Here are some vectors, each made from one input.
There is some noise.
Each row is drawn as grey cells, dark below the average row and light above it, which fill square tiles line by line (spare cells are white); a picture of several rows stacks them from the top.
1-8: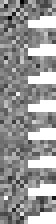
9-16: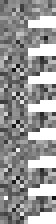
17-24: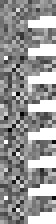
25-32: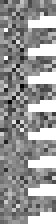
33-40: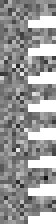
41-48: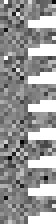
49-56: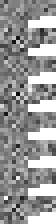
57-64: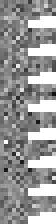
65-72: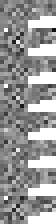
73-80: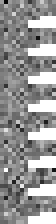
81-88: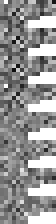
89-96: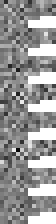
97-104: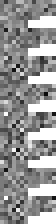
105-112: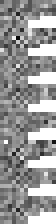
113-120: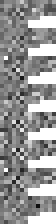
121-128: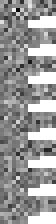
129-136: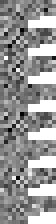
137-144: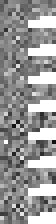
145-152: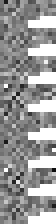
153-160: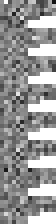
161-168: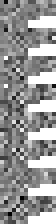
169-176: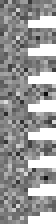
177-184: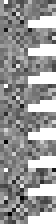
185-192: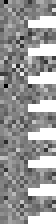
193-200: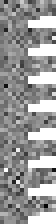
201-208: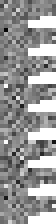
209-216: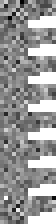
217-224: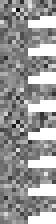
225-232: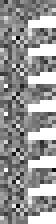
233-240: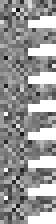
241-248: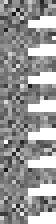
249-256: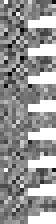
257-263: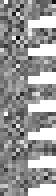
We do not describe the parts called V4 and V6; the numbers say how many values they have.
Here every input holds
either a point on an 8-point line, or a node of a 13-node tree, a value of V4 and a value of V6.
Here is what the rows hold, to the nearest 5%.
About 35% of them hold a point on an 8-point line. The rest hold a node of a 13-node tree, a value of V4 and a value of V6.
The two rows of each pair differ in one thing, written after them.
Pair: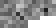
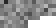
the value of V4
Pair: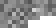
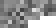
the value of V4
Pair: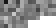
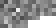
the value of V6
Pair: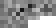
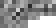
the value of V6
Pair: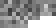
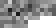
the value of V4
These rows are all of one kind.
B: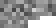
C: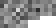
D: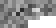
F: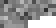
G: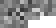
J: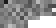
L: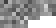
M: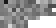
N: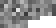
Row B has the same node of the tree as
F and N.
